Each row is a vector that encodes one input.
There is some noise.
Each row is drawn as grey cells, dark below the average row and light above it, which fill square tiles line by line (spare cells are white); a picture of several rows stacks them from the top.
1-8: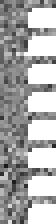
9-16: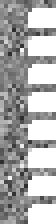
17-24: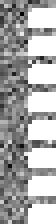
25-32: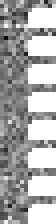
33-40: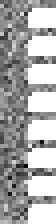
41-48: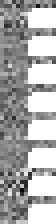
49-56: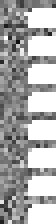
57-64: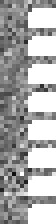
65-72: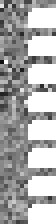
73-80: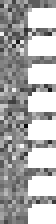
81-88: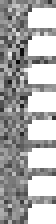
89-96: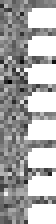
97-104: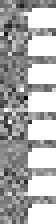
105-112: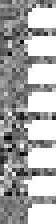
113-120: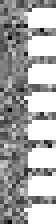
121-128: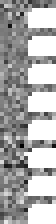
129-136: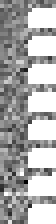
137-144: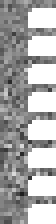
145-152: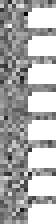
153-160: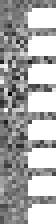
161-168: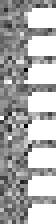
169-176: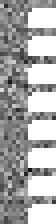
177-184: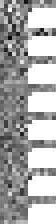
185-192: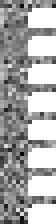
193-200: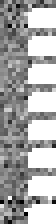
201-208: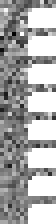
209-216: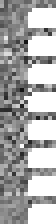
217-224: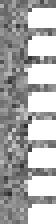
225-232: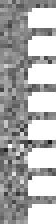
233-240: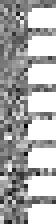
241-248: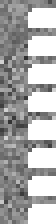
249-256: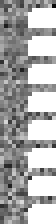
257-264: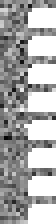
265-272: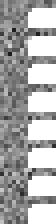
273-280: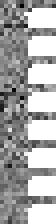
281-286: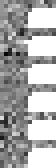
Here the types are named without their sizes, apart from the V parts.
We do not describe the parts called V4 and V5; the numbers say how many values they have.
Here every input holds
a point on a circle and a value of V5, together with either four true/false values, or a value of V4.
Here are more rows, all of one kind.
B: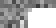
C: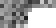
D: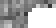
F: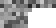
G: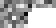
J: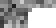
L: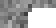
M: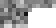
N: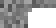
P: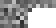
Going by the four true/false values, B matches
G and M.
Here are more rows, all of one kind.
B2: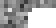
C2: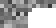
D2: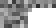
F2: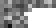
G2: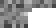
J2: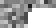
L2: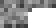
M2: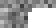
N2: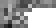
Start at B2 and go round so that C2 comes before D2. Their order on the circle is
B2, N2, G2, C2, L2, F2, M2, D2, J2.
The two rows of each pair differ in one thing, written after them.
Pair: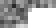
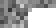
the value of V5
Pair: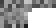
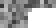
the place on the circle
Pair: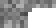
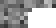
the value of V5
